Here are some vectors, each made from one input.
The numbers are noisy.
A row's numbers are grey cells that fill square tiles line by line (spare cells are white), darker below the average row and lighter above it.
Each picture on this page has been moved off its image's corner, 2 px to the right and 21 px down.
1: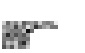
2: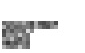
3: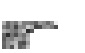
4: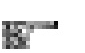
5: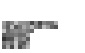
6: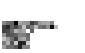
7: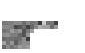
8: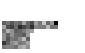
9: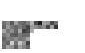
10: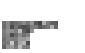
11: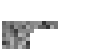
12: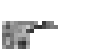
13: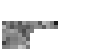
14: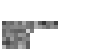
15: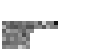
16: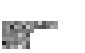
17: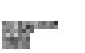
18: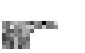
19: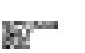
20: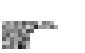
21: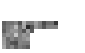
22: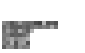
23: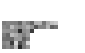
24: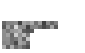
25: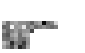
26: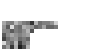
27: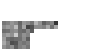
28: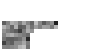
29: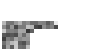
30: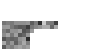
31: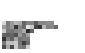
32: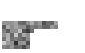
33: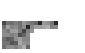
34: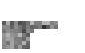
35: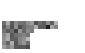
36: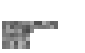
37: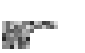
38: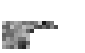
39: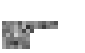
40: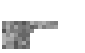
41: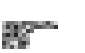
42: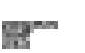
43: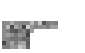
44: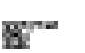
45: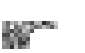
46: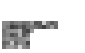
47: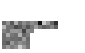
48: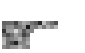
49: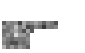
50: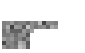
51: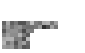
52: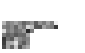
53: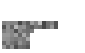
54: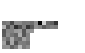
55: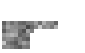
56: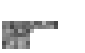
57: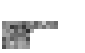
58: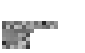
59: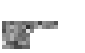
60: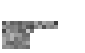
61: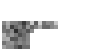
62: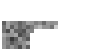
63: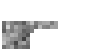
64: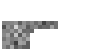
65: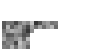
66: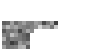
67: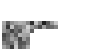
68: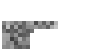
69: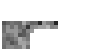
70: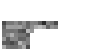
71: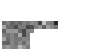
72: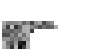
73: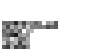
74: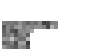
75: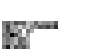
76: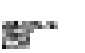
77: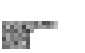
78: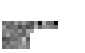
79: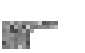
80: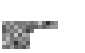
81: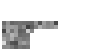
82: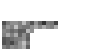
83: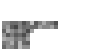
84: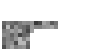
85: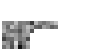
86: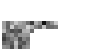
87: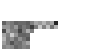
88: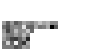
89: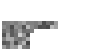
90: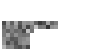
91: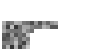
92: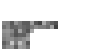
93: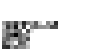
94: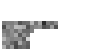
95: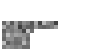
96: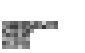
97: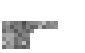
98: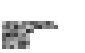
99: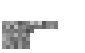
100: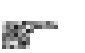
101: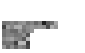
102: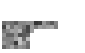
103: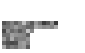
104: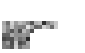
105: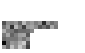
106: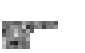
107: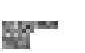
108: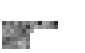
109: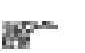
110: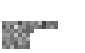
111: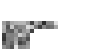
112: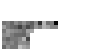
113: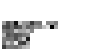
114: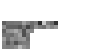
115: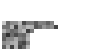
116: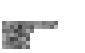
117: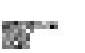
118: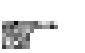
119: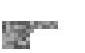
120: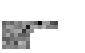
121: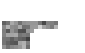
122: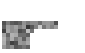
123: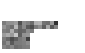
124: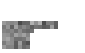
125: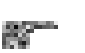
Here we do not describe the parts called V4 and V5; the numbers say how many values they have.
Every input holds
a point on a 6-point line, a true/false value, a value of V4 and a value of V5.
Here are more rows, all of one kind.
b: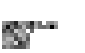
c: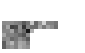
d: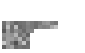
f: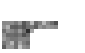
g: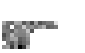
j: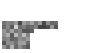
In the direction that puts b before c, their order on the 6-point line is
b, j, g, d, f, c.
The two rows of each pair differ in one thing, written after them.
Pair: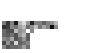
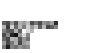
the value of V4
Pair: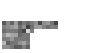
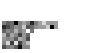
the value of V4
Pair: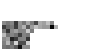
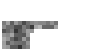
the value of V4
